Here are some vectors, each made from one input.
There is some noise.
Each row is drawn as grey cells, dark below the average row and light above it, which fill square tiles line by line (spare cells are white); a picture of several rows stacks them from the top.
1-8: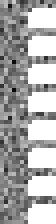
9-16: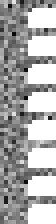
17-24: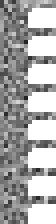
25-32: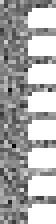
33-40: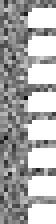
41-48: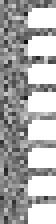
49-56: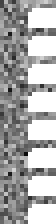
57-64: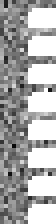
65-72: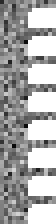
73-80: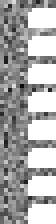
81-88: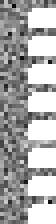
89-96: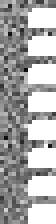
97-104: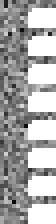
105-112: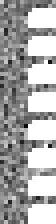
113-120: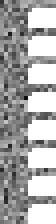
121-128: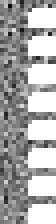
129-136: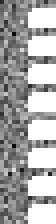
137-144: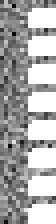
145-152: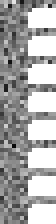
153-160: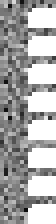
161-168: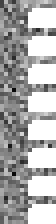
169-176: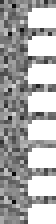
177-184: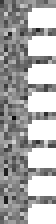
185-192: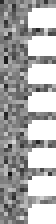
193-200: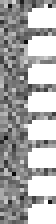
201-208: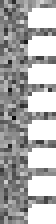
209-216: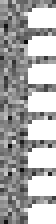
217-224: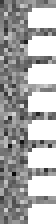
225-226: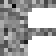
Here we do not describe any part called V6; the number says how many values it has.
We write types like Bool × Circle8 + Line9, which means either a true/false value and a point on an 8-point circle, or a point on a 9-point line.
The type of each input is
Bool × V6 + Line7 + List2(Line4).
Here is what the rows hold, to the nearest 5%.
About 35% of them hold a point on a 7-point line. About 35% of them hold a true/false value and a value of V6. The rest are lists of up to two points on a 4-point line: about 5% of all rows are empty, 10% hold one and 15% two.
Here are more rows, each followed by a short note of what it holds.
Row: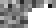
a list of two items
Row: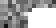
the empty list
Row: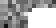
the empty list
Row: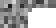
a list of one item
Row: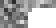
a point on a 7-point line
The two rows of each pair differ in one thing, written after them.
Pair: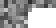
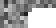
the value of V6
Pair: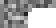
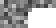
the value of V6
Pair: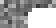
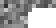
the true/false value
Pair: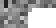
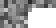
the value of V6
